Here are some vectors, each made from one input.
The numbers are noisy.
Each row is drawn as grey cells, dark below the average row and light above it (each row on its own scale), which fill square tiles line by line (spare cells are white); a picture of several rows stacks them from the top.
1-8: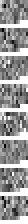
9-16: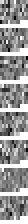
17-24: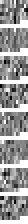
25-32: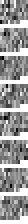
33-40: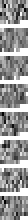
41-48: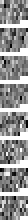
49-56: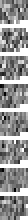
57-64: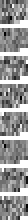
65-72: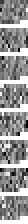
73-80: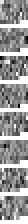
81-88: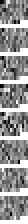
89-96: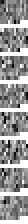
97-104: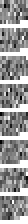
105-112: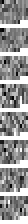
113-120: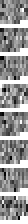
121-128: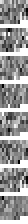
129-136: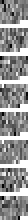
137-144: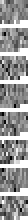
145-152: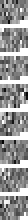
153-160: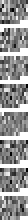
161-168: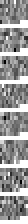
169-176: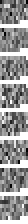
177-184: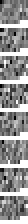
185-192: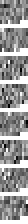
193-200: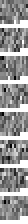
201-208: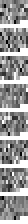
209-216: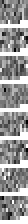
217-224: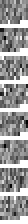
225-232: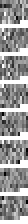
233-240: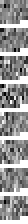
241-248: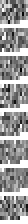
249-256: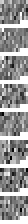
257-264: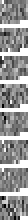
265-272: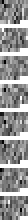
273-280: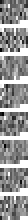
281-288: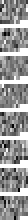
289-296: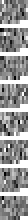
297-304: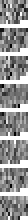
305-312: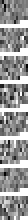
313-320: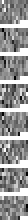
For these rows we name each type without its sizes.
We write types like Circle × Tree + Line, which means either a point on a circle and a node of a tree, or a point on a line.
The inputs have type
(Bool × Circle + Label) × Line.
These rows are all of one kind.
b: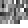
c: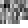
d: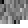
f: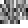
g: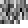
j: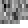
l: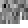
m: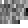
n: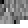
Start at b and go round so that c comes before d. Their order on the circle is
b, f, g, j, l, c, n, d, m.
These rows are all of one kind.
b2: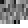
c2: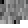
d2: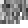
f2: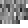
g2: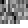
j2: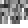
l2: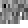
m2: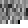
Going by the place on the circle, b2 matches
c2 and j2.
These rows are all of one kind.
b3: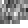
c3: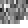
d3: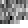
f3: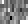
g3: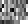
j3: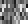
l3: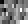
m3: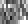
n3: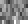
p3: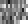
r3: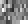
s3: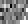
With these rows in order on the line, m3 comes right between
g3 and r3.
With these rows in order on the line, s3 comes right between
j3 and p3.
